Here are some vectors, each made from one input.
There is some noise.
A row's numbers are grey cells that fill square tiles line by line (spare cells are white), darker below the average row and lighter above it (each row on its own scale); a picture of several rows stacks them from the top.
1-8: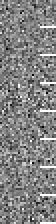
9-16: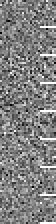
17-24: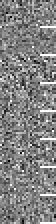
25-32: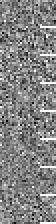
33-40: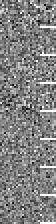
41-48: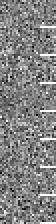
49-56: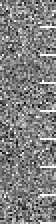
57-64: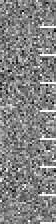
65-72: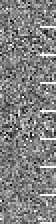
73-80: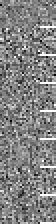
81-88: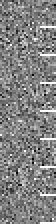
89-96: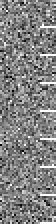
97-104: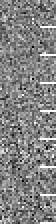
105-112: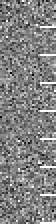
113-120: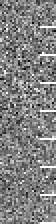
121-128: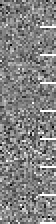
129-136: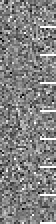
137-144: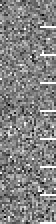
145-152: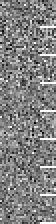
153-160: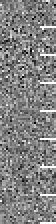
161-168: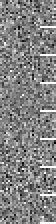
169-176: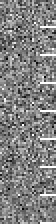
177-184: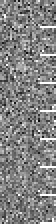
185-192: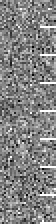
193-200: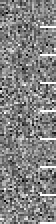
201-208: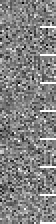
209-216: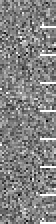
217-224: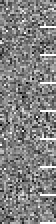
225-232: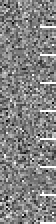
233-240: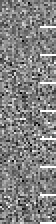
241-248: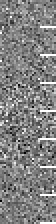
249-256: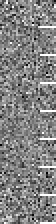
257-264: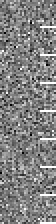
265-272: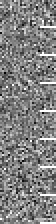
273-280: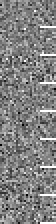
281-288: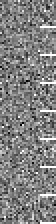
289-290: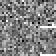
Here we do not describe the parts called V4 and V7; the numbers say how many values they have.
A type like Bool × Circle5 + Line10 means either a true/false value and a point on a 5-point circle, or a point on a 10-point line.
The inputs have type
Bool × (Line6 + Line9) × V7 + V4.
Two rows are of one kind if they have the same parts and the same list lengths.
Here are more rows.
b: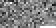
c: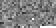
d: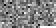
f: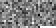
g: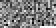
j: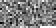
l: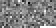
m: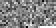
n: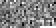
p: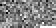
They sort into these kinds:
b, m, n
c, f, j
d, g, l, p

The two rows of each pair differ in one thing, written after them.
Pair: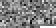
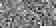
the true/false value
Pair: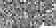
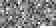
the true/false value
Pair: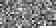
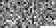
the place on the 6-point line
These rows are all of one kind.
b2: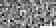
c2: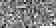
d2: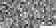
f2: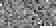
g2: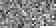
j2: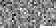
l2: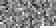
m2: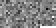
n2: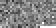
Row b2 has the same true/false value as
c2 and f2.
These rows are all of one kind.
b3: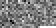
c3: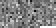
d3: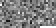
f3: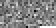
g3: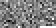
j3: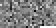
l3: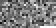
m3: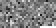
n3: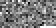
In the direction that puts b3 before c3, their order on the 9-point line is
m3, g3, j3, l3, n3, d3, b3, f3, c3.
